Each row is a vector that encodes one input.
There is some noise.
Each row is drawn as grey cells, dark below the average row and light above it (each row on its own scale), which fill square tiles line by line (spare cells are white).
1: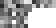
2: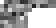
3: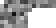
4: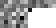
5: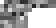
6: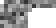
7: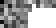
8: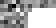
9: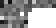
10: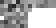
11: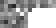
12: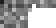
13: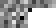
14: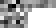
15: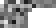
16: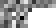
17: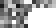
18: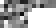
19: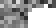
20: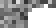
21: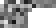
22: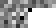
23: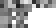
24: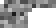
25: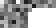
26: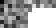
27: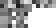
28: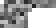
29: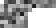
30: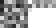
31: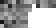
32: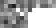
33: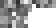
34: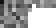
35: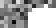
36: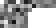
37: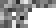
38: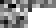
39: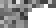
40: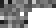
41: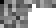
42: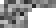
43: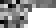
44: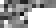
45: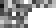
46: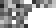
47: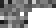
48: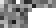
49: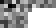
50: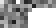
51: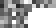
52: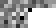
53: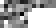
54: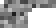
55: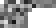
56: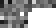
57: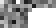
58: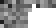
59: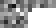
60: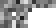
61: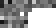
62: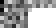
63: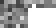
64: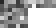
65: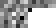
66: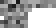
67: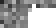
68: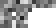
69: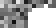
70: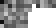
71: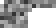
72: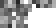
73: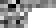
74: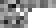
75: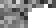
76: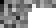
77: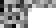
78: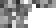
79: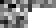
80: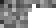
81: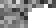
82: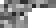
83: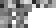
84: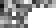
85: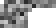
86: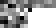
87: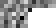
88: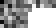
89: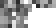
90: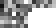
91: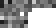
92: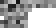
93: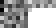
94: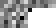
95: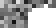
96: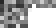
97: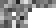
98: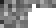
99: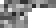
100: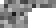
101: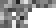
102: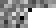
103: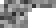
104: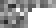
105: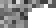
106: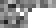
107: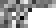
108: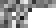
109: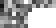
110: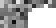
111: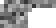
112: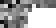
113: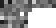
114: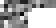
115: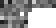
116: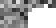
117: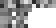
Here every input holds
either a point on a 10-point line, or a list of up to two points on an 8-point line.
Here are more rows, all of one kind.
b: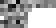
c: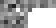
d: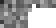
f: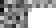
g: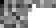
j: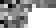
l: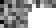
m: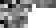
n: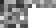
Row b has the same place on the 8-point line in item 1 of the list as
j and m.
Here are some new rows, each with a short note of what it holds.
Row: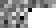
a list of one item
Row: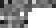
the empty list
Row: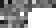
the empty list
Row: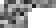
a point on a 10-point line
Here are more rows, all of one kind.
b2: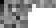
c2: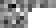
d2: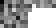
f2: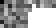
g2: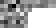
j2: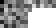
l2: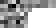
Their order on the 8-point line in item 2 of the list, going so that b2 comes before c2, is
j2, f2, d2, b2, c2, g2, l2.
